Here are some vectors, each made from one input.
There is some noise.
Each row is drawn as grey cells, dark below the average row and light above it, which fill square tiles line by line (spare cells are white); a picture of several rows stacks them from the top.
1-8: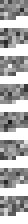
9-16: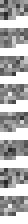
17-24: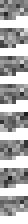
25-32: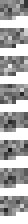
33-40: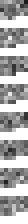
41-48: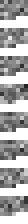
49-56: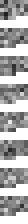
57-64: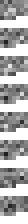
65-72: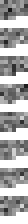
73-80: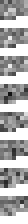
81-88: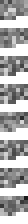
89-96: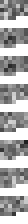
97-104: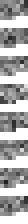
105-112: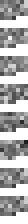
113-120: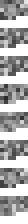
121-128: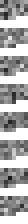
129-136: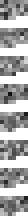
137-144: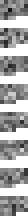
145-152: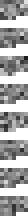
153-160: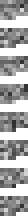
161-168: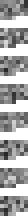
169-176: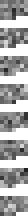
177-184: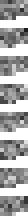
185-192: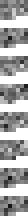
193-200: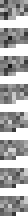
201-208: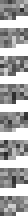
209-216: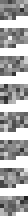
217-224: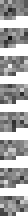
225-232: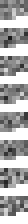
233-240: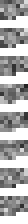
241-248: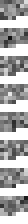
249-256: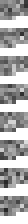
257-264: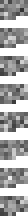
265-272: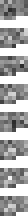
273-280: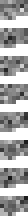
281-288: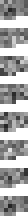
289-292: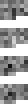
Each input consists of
four true/false values.
